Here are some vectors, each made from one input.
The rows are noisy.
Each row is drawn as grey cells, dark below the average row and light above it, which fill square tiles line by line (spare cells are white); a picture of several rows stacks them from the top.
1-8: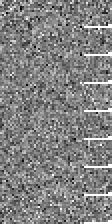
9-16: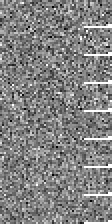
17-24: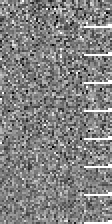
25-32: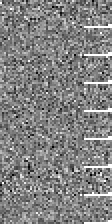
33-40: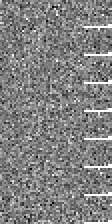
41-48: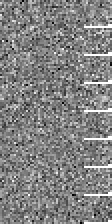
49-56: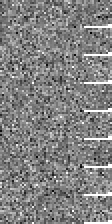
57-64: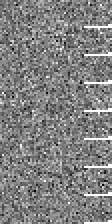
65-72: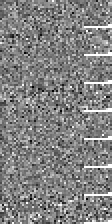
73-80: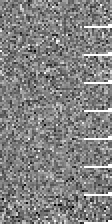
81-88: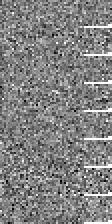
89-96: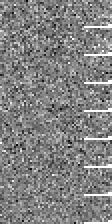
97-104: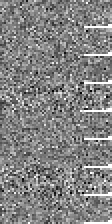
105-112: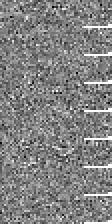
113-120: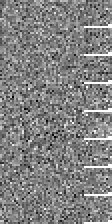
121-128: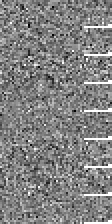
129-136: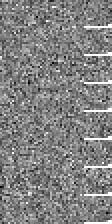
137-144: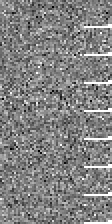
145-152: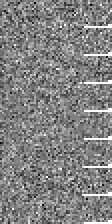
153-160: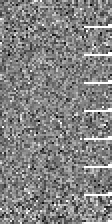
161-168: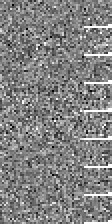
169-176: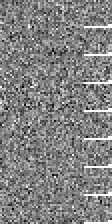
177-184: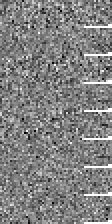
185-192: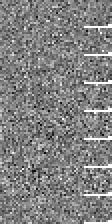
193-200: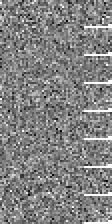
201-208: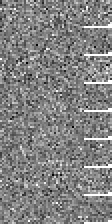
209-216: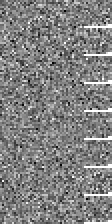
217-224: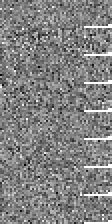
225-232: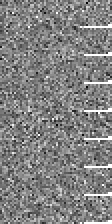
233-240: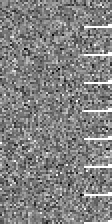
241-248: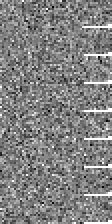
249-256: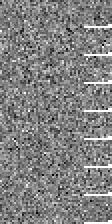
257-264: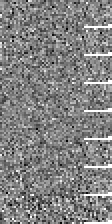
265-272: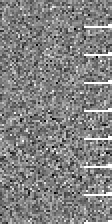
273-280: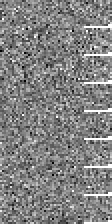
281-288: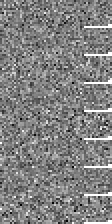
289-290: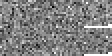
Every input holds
a node of a 15-node tree and a true/false value, together with either a point on an 11-point line, or a node of a 7-node tree.
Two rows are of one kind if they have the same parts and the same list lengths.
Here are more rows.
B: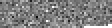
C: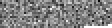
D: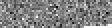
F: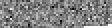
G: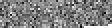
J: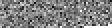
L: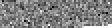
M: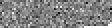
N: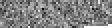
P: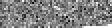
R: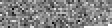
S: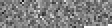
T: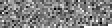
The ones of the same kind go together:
B, C, G, M, N, P, S, T
D, F, J, L, R

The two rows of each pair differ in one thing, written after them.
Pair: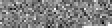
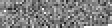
the node of the tree
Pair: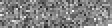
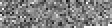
the node of the tree
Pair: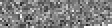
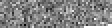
the place on the 11-point line
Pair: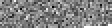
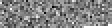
the true/false value
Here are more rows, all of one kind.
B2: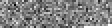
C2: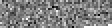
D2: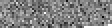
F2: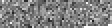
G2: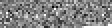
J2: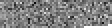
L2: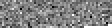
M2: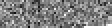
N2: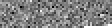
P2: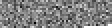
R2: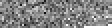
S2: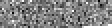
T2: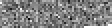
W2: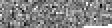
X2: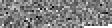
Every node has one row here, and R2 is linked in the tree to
D2.
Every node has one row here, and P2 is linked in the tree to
N2 and W2.
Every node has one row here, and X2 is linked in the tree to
F2 and S2.
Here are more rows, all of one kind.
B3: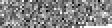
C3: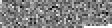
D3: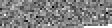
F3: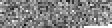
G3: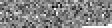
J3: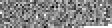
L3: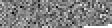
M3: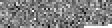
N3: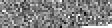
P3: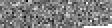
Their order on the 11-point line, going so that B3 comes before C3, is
P3, B3, F3, M3, N3, L3, C3, D3, G3, J3.
